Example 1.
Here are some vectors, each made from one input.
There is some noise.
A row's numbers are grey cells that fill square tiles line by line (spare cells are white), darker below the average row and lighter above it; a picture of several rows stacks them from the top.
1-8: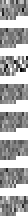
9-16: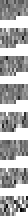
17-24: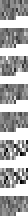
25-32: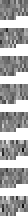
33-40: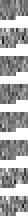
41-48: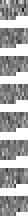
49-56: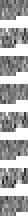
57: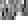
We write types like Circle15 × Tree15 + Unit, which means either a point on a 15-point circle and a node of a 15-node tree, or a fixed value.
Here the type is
List2(Line5).
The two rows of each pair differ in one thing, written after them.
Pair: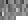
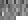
the place on the 5-point line in item 2 of the list
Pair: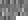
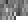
the place on the 5-point line in item 1 of the list
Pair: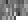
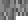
the place on the 5-point line in item 1 of the list
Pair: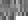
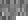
the place on the 5-point line in item 1 of the list
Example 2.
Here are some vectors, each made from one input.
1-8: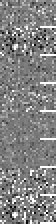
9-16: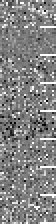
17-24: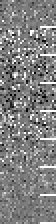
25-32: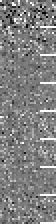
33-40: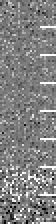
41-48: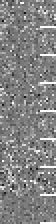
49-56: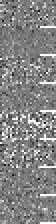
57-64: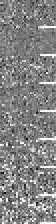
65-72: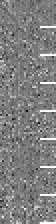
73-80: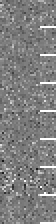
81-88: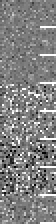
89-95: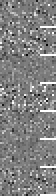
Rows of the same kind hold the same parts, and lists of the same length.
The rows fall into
2 kinds.
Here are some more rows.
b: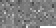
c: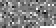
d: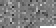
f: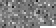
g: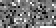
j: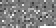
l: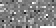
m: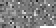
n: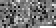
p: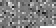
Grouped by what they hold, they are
b, c, d, f, j, l, m, p
g, n

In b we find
a node of each of two 10-node trees.
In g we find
a fixed value.
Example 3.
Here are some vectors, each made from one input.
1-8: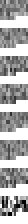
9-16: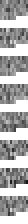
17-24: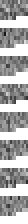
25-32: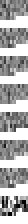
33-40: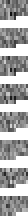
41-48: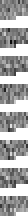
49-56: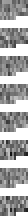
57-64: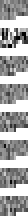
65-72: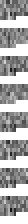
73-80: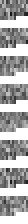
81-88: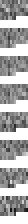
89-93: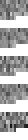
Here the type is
List2(Line11).
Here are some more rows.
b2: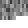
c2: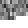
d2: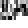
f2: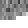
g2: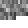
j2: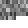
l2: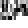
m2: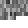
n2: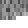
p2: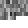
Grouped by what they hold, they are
b2, c2, f2, n2
d2, l2
g2, j2, m2, p2

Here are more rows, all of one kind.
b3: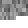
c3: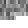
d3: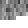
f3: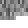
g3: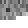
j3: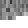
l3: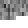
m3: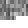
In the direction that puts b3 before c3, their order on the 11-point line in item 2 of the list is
l3, m3, b3, d3, c3, f3, g3, j3.
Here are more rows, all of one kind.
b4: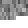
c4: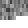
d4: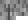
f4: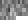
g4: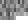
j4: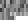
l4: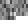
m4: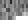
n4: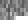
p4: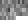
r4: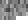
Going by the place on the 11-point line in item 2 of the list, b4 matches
d4 and r4.
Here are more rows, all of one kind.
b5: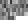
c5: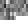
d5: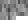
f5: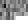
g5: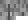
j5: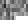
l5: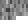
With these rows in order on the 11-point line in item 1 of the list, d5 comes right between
g5 and l5.
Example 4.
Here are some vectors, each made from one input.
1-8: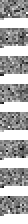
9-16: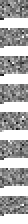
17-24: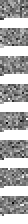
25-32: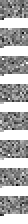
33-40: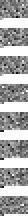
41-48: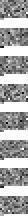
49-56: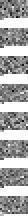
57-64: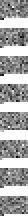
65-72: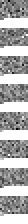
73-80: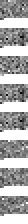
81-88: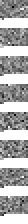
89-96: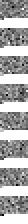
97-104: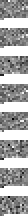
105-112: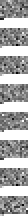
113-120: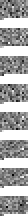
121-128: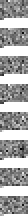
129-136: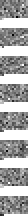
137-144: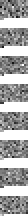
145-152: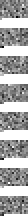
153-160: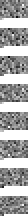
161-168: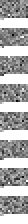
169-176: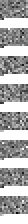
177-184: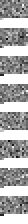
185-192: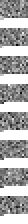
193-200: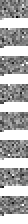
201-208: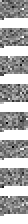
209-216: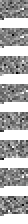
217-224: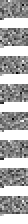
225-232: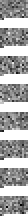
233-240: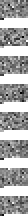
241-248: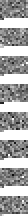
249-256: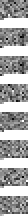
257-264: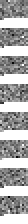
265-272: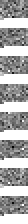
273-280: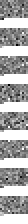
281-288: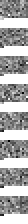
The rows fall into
2 kinds.
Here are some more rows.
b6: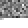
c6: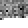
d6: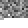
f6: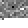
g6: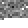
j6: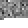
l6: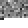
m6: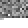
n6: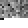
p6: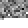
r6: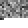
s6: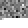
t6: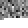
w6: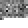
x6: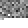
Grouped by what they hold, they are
b6, d6, m6, p6, s6, t6, x6
c6, f6, g6, j6, l6, n6, r6, w6

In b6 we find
a point on a 10-point line.
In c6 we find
a node of a 17-node tree.
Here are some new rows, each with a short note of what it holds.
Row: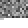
a point on a 10-point line
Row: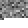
a node of a 17-node tree
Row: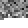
a point on a 10-point line
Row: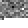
a node of a 17-node tree
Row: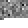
a node of a 17-node tree
